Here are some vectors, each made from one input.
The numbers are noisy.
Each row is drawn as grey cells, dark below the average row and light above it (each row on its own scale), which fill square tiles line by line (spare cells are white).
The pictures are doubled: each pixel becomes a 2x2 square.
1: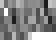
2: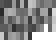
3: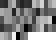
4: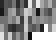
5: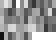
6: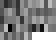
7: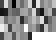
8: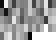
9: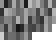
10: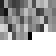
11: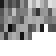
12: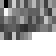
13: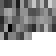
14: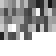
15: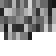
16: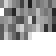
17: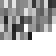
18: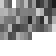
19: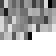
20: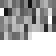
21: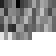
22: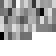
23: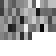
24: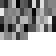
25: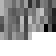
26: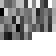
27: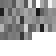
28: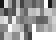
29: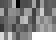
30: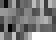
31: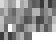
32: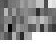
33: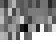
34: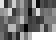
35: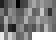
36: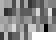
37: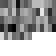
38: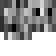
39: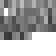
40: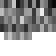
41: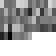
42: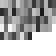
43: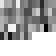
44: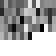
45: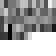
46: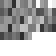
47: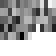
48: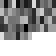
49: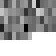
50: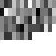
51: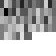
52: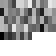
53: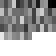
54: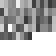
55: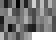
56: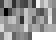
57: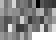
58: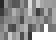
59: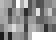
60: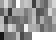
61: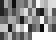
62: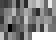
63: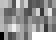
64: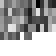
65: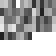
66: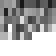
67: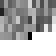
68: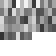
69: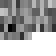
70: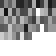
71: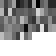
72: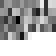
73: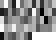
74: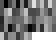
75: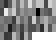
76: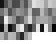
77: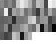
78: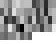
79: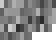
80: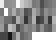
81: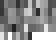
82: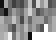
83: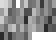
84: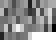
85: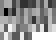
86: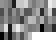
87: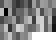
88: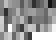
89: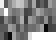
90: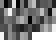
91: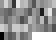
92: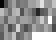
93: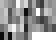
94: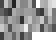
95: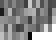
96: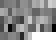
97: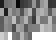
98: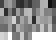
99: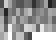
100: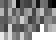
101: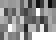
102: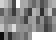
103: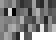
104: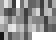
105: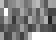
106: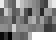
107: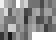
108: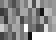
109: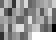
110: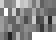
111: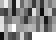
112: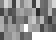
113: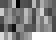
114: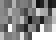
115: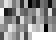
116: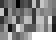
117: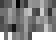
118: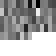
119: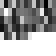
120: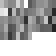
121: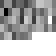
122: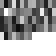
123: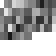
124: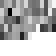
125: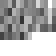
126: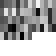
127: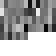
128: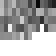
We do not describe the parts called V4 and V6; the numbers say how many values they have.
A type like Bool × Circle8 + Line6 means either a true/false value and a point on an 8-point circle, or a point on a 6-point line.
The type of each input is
Bool × (Line5 + V4) × V6.
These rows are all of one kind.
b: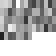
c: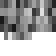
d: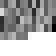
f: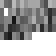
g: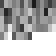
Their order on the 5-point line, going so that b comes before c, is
f, b, c, d, g.
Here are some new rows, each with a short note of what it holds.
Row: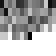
a true/false value, a value of V4 and a value of V6
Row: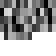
a point on a 5-point line, a true/false value and a value of V6
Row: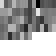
a true/false value, a value of V4 and a value of V6
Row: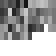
a true/false value, a value of V4 and a value of V6
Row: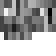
a point on a 5-point line, a true/false value and a value of V6
